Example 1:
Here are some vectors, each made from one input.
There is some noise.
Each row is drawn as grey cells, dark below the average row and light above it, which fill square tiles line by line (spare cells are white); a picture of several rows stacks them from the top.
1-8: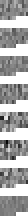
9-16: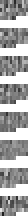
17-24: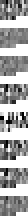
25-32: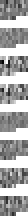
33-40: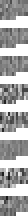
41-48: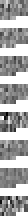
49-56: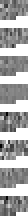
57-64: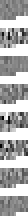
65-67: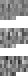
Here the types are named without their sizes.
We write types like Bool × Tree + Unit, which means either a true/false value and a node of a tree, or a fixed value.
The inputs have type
Tree × Tree + Unit.
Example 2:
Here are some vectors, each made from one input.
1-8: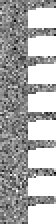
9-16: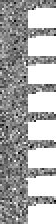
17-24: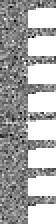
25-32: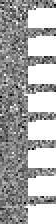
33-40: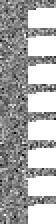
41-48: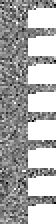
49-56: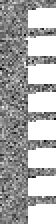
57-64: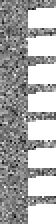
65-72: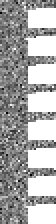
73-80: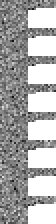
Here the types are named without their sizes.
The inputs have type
Line × Line + Tree + Unit.
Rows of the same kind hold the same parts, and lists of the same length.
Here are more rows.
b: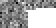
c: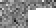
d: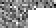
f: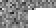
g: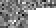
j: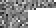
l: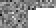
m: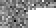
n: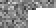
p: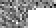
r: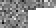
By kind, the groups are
b, g, j
c, f, l, m, n, r
d, p

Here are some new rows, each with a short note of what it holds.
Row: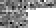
a node of a tree
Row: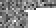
a node of a tree
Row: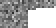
a point on each of two lines
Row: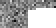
a point on each of two lines
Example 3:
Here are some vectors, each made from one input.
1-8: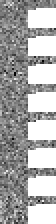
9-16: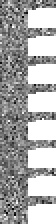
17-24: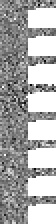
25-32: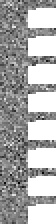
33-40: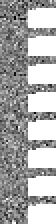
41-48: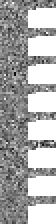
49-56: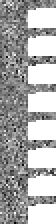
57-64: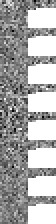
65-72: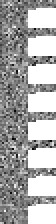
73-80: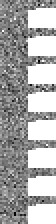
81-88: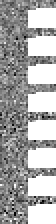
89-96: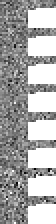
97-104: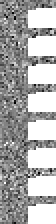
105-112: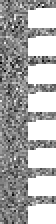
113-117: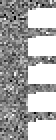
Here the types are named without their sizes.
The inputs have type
Line + Tree.
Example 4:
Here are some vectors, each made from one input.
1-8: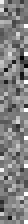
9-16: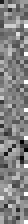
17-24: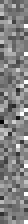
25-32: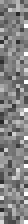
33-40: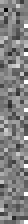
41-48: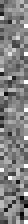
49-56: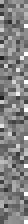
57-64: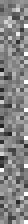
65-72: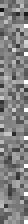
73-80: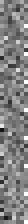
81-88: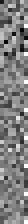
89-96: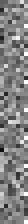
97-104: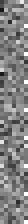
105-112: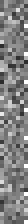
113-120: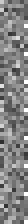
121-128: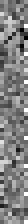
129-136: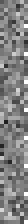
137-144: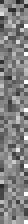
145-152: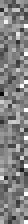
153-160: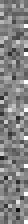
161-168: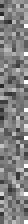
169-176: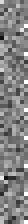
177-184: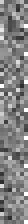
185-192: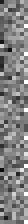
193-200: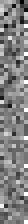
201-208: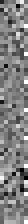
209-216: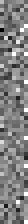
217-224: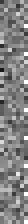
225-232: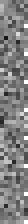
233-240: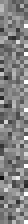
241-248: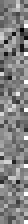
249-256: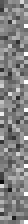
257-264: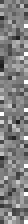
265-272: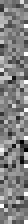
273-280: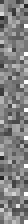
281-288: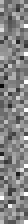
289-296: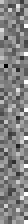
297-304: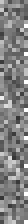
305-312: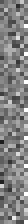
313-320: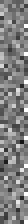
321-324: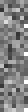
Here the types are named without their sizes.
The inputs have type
List(Circle).
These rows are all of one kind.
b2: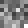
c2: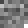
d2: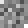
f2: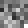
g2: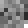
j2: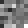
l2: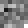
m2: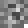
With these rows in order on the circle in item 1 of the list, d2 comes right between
g2 and m2.
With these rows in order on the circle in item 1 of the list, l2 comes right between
c2 and g2.
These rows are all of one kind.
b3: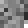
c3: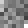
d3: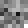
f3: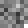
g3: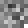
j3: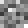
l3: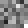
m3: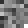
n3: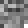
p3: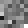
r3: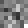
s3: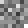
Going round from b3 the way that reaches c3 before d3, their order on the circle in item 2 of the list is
b3, c3, g3, s3, n3, f3, d3, r3, m3, l3, p3, j3.
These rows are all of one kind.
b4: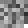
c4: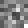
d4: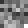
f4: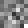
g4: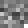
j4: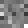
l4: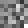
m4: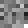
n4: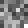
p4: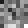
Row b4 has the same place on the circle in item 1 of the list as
j4, m4 and p4.
